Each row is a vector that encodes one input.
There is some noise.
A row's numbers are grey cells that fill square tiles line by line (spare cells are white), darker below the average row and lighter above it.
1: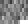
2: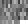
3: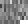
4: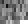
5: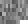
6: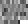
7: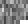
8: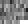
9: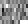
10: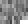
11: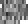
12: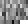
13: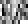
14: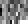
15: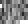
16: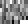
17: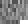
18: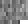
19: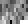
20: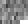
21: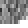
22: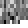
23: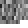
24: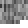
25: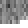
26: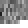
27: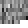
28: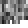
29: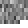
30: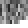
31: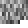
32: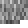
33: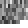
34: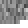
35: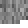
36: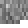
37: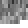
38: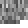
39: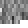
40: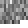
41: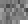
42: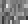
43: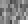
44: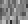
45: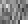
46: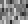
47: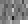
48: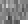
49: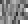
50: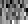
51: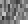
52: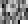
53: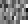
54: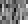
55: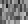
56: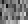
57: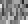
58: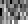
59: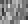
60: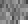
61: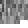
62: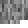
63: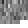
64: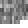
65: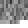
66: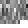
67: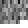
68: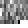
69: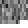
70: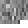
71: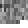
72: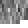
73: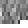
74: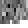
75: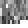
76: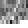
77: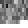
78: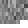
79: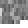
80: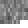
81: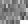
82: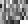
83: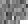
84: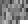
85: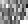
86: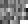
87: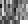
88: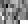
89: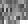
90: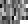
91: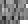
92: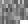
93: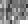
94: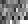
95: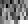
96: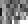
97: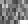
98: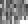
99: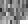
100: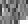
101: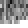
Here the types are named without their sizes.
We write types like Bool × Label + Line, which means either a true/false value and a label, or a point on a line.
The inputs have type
(Bool × Bool × Bool + Line) × Line.
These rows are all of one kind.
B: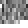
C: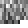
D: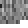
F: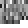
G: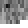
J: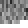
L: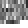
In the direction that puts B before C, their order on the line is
G, D, B, J, F, L, C.
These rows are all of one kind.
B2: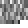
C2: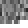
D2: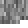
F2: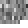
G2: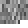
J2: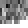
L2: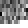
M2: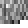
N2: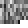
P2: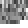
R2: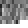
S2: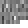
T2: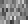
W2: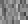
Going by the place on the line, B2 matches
J2, P2, R2 and W2.
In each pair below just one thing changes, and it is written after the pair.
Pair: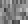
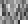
the place on the line
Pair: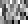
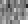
one of the three true/false values
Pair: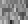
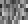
one of the three true/false values
